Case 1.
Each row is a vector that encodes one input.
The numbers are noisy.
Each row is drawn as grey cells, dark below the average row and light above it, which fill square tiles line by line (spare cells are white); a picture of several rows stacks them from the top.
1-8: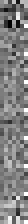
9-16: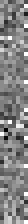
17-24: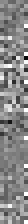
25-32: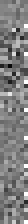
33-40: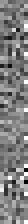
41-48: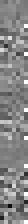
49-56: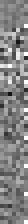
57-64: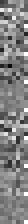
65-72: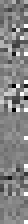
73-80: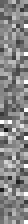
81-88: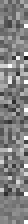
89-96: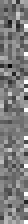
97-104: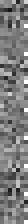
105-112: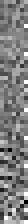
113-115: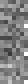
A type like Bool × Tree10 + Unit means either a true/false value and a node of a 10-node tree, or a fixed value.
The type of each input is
Bool × Line7 + Line5.
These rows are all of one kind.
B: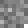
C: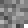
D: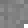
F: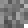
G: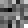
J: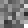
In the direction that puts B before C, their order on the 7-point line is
J, B, C, D, G, F.
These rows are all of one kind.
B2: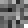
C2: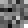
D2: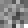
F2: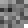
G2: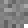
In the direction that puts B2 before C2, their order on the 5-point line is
G2, F2, B2, D2, C2.
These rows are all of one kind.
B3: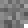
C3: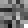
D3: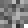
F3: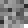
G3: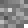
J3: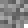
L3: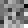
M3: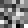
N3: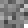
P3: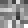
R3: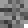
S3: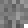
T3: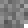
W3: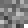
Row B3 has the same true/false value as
C3, F3, G3 and W3.
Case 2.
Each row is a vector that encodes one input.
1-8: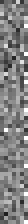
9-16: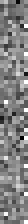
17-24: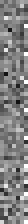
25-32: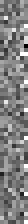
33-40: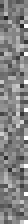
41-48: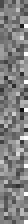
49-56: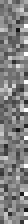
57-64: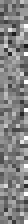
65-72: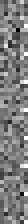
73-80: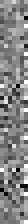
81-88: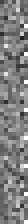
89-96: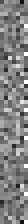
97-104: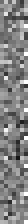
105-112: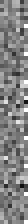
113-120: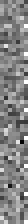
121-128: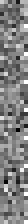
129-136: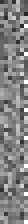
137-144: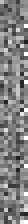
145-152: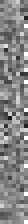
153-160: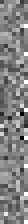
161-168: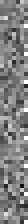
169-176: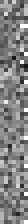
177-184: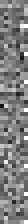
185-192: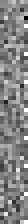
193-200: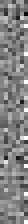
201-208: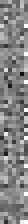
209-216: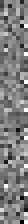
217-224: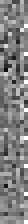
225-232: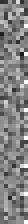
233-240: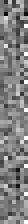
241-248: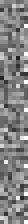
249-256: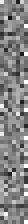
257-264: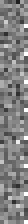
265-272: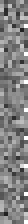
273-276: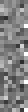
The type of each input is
Circle8 × (Circle8 + Tree14).
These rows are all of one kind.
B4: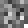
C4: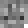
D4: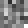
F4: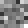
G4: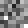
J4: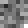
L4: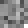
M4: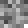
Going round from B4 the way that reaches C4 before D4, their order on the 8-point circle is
B4, G4, F4, J4, C4, D4, L4, M4.
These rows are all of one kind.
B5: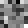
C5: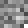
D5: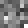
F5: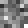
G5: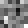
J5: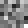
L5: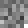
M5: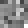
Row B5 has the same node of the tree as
D5 and F5.
